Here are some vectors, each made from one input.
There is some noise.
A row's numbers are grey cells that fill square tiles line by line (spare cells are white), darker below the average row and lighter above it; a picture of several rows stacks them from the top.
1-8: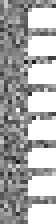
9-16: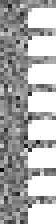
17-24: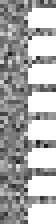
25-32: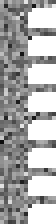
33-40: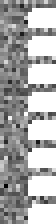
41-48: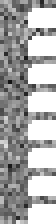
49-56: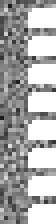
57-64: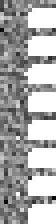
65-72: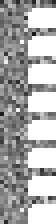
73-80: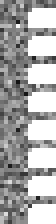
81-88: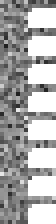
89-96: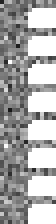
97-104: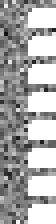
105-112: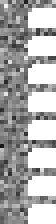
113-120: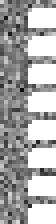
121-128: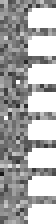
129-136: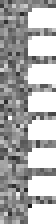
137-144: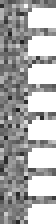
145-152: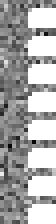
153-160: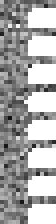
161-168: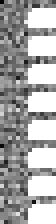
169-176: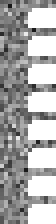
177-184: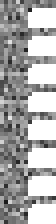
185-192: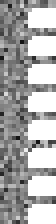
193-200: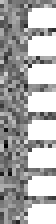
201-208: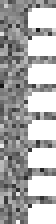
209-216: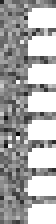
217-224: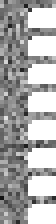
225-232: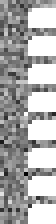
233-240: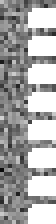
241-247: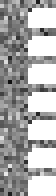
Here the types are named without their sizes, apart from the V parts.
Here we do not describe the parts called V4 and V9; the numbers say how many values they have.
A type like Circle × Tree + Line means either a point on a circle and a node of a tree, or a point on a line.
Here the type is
Bool × Bool × Bool × Bool × Line × Line × (Line + V4) × V9.
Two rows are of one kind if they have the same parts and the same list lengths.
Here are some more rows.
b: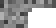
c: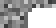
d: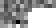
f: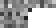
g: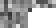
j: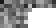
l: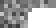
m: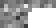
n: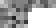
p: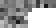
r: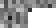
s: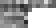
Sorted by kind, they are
b, j, l, m
c, d, f, g, n, p, r, s

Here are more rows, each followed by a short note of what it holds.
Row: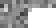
a point on each of two lines, four true/false values, a value of V4 and a value of V9
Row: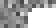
a point on each of three lines, four true/false values and a value of V9
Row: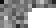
a point on each of two lines, four true/false values, a value of V4 and a value of V9
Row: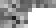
a point on each of three lines, four true/false values and a value of V9
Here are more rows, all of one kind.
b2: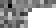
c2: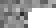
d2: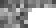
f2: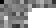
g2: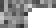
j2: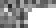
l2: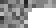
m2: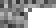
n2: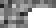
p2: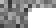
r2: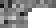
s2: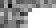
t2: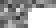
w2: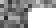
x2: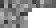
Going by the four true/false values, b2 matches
p2, s2, w2 and x2.
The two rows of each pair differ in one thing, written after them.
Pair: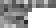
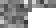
the value of V9
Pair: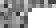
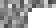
the value of V9
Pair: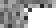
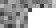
one of the four true/false values
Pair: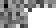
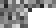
the value of V9
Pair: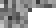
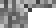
the place on one of the three lines
